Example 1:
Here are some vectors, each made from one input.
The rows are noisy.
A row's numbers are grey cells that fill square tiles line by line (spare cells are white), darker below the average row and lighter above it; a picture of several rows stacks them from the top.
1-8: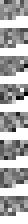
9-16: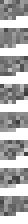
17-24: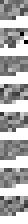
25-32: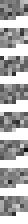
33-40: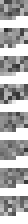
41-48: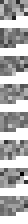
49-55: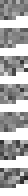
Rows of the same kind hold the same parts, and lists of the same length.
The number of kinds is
2.
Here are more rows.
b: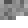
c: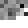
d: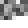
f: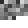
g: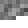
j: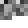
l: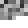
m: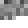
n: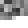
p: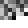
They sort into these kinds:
b, f, g, m, n, p
c, d, j, l

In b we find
a point on each of two 4-point lines and a node of an 8-node tree.
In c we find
a point on each of two 4-point lines.
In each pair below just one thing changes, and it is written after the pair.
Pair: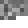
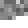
the place on one of the two 4-point lines
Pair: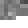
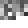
the place on one of the two 4-point lines
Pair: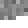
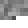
the node of the tree
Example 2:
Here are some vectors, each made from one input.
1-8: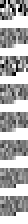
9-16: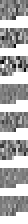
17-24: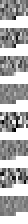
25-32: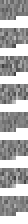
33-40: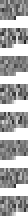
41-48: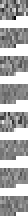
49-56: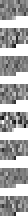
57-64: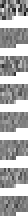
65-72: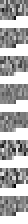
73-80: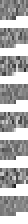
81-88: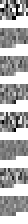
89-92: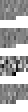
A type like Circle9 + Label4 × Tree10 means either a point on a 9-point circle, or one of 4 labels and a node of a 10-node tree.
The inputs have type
Bool × (Tree8 + Unit).
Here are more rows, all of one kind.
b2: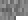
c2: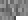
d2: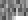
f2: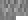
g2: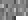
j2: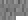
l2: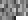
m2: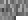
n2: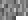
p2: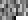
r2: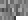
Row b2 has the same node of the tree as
c2 and r2.
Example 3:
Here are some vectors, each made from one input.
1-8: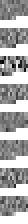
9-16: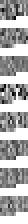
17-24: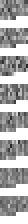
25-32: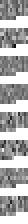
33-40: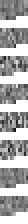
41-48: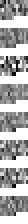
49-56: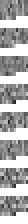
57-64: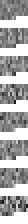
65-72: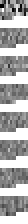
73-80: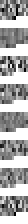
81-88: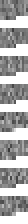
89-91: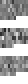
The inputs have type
Line6 + Tree9.
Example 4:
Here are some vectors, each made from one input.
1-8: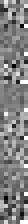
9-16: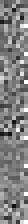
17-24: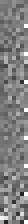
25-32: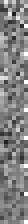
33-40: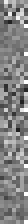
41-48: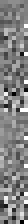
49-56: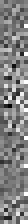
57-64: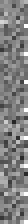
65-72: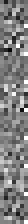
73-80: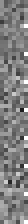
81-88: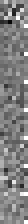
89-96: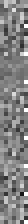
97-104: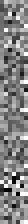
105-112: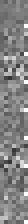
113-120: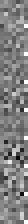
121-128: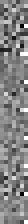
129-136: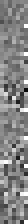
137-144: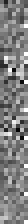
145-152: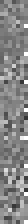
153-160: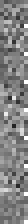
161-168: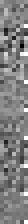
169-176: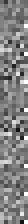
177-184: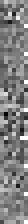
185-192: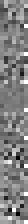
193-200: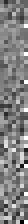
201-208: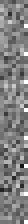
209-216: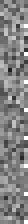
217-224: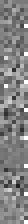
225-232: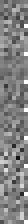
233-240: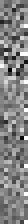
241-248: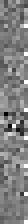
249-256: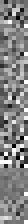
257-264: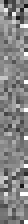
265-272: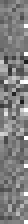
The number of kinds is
2.
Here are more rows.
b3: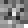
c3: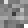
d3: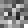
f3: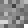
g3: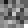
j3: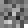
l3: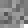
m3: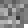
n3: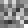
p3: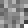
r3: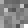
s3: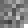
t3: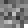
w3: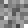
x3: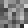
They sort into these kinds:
b3, g3, j3, l3, n3, p3, s3, t3, x3
c3, d3, f3, m3, r3, w3

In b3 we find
four true/false values.
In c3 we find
a point on a 20-point circle.
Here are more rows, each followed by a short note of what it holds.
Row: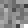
a point on a 20-point circle
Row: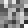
four true/false values
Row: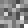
a point on a 20-point circle
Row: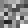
four true/false values
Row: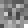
a point on a 20-point circle
